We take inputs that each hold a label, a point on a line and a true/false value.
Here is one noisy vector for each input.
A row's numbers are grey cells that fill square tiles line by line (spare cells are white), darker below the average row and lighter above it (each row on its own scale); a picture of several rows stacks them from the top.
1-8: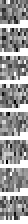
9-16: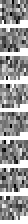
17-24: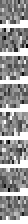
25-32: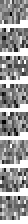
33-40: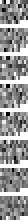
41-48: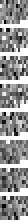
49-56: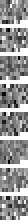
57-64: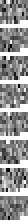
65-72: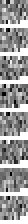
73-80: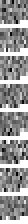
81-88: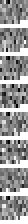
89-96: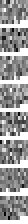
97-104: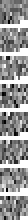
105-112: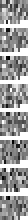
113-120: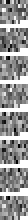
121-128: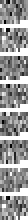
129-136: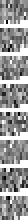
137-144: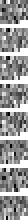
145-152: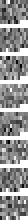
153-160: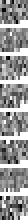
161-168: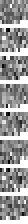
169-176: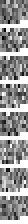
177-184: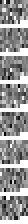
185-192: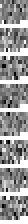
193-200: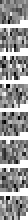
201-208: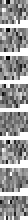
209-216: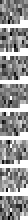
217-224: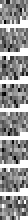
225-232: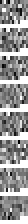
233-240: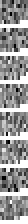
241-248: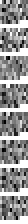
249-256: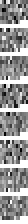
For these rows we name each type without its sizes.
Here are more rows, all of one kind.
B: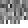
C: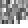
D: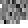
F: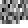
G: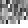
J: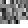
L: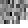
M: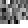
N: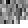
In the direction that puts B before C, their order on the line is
F, L, M, N, D, B, J, C, G.
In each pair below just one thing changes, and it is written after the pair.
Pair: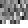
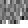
the true/false value
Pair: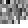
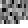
the place on the line
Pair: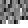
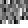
the place on the line
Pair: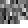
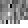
the label
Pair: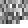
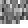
the true/false value
